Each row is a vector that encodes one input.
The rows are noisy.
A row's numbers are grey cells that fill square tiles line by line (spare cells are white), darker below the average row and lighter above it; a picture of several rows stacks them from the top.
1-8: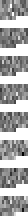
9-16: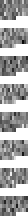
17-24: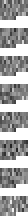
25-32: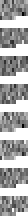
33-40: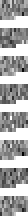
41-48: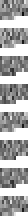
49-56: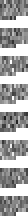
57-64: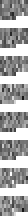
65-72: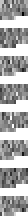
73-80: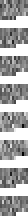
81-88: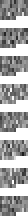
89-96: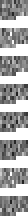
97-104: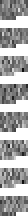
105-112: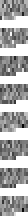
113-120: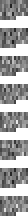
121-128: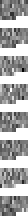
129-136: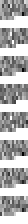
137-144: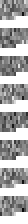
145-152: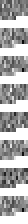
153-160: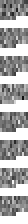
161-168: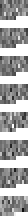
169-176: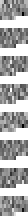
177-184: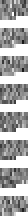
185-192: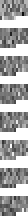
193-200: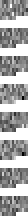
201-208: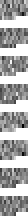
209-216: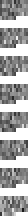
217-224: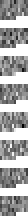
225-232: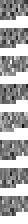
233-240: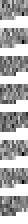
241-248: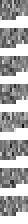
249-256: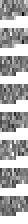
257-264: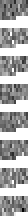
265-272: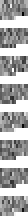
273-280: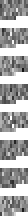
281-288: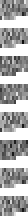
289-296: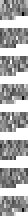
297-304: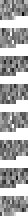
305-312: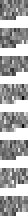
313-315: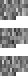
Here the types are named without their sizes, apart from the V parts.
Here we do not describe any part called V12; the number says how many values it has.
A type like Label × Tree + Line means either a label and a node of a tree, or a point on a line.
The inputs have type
Bool × V12 + Line.
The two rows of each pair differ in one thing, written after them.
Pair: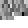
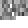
the true/false value
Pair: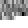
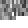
the true/false value
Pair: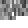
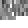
the value of V12
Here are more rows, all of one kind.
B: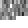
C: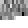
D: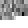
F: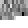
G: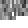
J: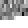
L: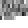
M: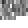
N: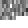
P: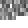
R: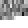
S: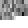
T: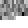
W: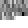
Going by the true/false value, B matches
G, M, N and P.
